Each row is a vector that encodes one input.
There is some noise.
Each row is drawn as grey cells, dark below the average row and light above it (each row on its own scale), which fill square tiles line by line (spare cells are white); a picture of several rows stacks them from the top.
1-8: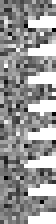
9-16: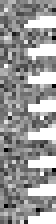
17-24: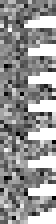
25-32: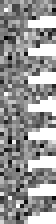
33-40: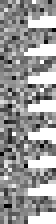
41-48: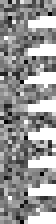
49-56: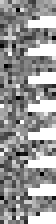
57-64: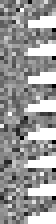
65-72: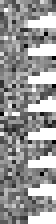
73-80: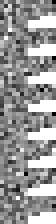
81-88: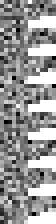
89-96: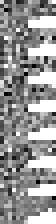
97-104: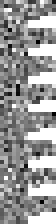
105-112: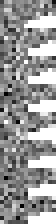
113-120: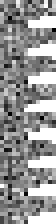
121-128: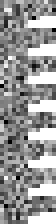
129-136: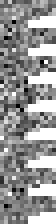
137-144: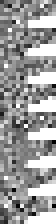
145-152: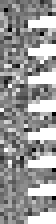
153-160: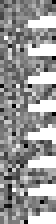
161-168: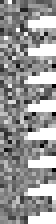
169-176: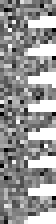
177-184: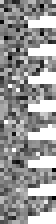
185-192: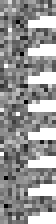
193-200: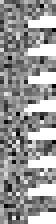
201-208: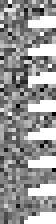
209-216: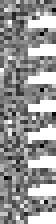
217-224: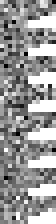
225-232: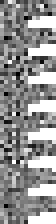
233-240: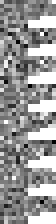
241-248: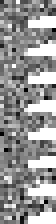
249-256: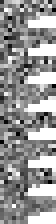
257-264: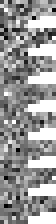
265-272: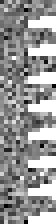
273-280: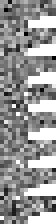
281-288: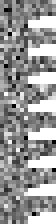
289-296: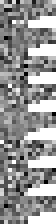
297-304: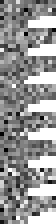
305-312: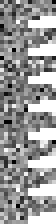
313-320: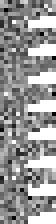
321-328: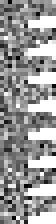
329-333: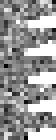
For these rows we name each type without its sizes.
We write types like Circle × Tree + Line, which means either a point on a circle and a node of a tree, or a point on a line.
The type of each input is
(Line × Line + Unit) × (Tree + Unit).
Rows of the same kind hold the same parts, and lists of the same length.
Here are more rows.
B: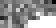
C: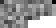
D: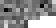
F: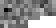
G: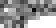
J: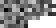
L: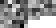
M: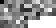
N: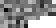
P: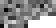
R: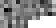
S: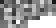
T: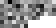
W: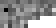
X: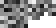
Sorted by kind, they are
B, C, S
D, F, J, N, P, R, T, X
G, L, M
W

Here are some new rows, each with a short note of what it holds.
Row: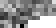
a point on each of two lines and a node of a tree
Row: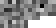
a point on each of two lines
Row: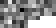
a point on each of two lines and a node of a tree
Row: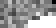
a node of a tree
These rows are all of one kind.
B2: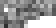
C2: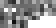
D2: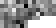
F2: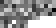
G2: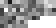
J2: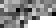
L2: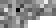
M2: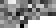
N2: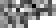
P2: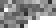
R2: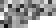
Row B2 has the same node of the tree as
J2 and M2.
